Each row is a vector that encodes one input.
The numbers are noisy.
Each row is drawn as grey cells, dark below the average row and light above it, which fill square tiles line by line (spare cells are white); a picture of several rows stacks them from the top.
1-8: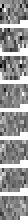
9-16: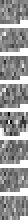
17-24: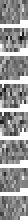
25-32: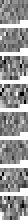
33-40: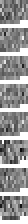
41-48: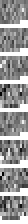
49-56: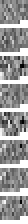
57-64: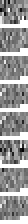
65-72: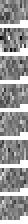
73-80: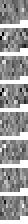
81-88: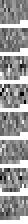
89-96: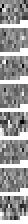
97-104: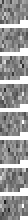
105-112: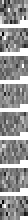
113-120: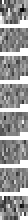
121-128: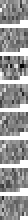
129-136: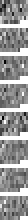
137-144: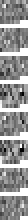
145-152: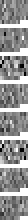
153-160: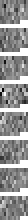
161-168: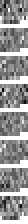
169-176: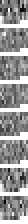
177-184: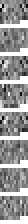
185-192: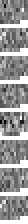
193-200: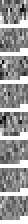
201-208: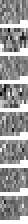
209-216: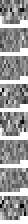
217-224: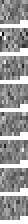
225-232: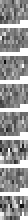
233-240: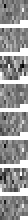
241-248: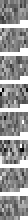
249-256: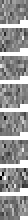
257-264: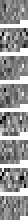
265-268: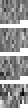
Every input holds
a true/false value, together with a list of up to two points on a 6-point line.
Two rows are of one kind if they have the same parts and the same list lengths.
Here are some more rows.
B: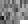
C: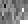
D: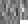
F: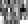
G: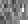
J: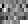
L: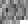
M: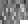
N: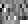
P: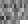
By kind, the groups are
B, C, D, G, M, P
F, L
J, N

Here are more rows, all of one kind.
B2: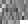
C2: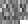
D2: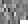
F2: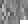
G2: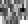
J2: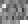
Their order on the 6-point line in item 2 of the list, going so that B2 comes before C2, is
B2, J2, G2, F2, D2, C2.
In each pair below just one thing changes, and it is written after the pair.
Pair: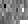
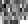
the true/false value
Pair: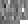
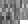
the place on the 6-point line in item 1 of the list
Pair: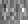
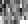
the true/false value
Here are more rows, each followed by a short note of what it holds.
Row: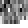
a true/false value, together with a list of one item
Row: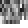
a true/false value, together with a list of two items
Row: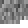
a true/false value, together with a list of two items
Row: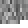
a true/false value, together with a list of two items
